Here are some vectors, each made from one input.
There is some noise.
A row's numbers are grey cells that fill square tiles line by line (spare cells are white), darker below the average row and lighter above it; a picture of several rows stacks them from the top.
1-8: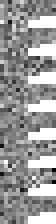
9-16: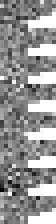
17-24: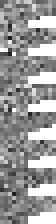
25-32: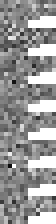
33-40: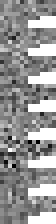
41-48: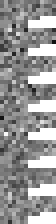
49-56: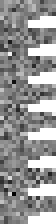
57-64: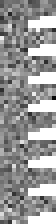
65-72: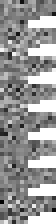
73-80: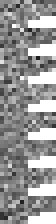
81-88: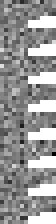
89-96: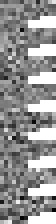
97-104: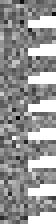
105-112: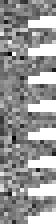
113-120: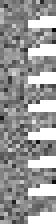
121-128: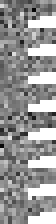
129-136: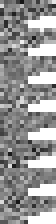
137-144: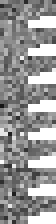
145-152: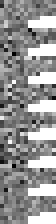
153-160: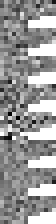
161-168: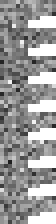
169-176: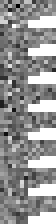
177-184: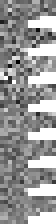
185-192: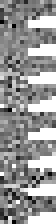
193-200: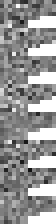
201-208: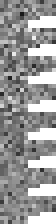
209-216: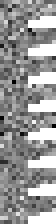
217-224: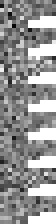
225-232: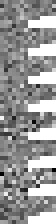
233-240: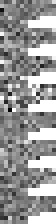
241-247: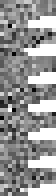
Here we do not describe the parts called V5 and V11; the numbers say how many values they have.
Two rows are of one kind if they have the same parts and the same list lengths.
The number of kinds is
2.
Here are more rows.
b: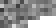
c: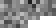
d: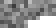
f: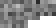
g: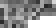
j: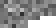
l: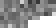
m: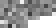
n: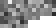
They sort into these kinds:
b, d, f, g, j, n
c, l, m

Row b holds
a point on a 12-point line, a value of V5 and a value of V11.
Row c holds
a point on a 12-point line, a node of a 12-node tree, a value of V5 and a value of V11.
